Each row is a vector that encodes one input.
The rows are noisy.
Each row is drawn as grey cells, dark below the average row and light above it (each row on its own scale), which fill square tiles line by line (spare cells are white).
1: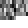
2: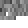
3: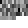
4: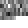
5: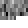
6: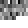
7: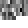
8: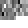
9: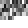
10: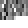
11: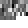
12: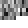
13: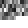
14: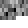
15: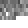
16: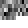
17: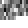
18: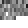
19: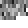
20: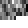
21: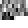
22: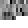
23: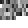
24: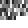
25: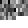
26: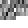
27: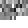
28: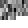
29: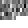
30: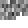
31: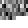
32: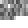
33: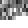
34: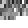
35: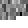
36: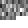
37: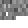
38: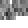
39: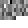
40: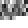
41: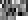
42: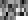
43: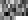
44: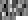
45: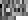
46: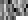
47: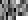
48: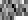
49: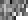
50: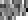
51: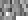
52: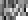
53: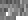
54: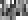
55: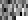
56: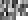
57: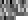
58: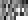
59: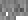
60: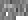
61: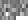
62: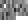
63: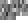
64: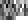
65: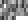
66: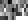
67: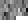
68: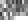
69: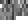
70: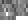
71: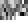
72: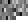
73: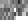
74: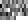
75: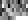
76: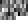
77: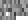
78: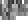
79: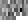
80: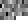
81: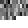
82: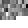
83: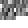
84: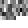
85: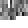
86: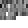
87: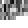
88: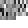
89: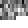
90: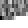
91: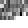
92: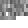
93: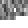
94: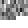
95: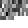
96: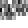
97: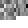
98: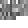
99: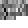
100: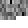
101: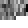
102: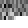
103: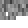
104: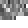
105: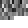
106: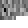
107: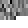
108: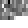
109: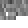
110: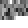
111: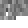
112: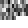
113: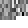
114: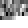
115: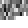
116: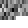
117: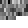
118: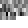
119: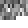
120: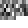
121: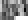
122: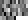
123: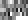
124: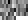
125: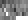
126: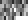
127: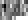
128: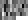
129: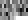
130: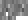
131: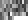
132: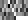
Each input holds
one of 6 labels and three labels (each one of 7).
